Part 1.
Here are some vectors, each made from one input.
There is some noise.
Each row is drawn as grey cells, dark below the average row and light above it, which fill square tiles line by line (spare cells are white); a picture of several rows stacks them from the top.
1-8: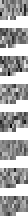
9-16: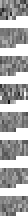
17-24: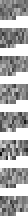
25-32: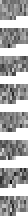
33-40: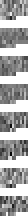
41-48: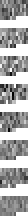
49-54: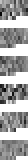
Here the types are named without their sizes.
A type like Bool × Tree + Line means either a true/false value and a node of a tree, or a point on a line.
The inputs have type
Circle.
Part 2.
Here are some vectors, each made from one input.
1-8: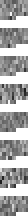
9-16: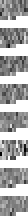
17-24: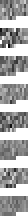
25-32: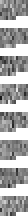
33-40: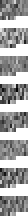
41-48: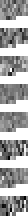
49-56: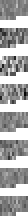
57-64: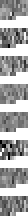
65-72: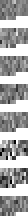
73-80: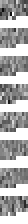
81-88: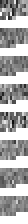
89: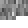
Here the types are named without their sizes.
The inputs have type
Bool × Bool × Bool × Bool.
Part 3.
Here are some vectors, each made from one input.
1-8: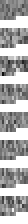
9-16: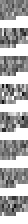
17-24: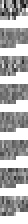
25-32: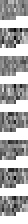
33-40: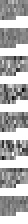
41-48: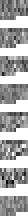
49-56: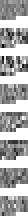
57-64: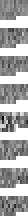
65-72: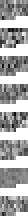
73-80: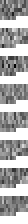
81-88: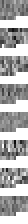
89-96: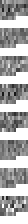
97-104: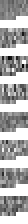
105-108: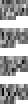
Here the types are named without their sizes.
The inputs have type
Tree.
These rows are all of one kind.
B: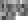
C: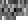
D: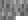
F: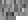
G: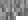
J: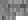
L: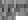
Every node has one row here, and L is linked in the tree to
J.
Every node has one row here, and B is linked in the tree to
D, F and J.
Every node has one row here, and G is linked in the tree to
F.
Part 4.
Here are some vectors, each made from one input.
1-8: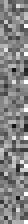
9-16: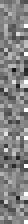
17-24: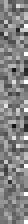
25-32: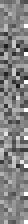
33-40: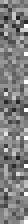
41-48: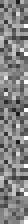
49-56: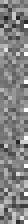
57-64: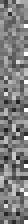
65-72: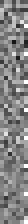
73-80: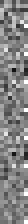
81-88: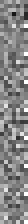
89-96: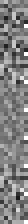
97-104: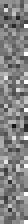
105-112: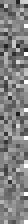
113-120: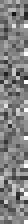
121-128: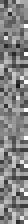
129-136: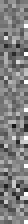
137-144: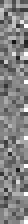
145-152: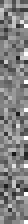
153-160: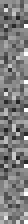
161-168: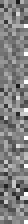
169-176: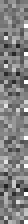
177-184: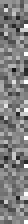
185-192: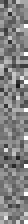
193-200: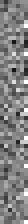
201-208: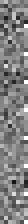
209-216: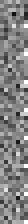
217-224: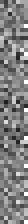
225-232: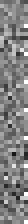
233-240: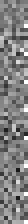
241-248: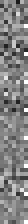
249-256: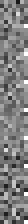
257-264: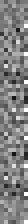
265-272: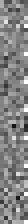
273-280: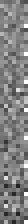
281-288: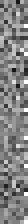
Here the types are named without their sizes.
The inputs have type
Tree.
